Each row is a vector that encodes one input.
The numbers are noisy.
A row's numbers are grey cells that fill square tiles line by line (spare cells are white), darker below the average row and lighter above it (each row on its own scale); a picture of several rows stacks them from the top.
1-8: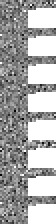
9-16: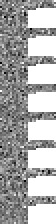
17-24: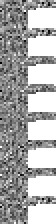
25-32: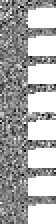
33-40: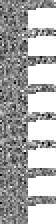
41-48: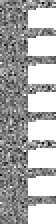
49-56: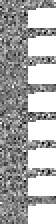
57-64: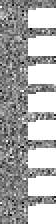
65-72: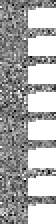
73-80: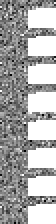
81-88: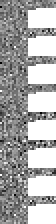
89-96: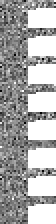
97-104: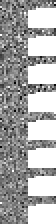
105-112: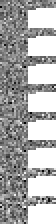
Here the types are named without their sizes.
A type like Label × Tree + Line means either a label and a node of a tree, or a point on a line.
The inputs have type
List(Line).
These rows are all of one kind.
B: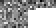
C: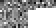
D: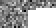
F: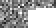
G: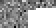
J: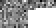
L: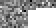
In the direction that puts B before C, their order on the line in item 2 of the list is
B, C, L, G, D, F, J.
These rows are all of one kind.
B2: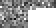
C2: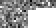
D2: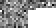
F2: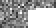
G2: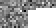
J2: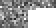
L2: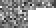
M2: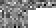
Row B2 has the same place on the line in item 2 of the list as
C2 and J2.
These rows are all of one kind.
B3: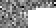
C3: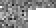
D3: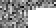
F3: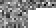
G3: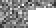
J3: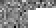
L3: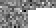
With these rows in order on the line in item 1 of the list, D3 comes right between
B3 and C3.
